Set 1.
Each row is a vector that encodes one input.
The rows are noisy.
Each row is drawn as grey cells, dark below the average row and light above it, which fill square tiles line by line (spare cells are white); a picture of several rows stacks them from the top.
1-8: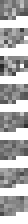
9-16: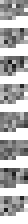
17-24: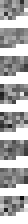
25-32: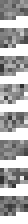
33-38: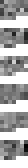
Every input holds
a node of a 7-node tree.
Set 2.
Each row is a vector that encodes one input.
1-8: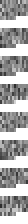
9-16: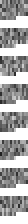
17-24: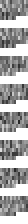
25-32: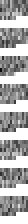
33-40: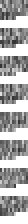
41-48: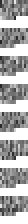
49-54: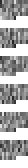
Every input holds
four true/false values.
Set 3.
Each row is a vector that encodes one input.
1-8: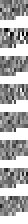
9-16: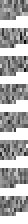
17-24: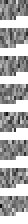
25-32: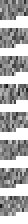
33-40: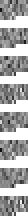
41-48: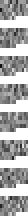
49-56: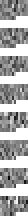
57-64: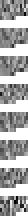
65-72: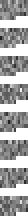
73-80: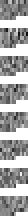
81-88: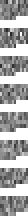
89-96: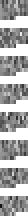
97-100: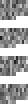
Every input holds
a point on an 18-point circle.
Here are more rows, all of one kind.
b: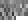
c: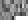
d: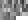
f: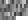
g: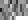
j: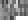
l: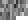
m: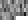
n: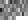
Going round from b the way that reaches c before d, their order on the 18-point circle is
b, j, m, c, f, n, g, d, l.
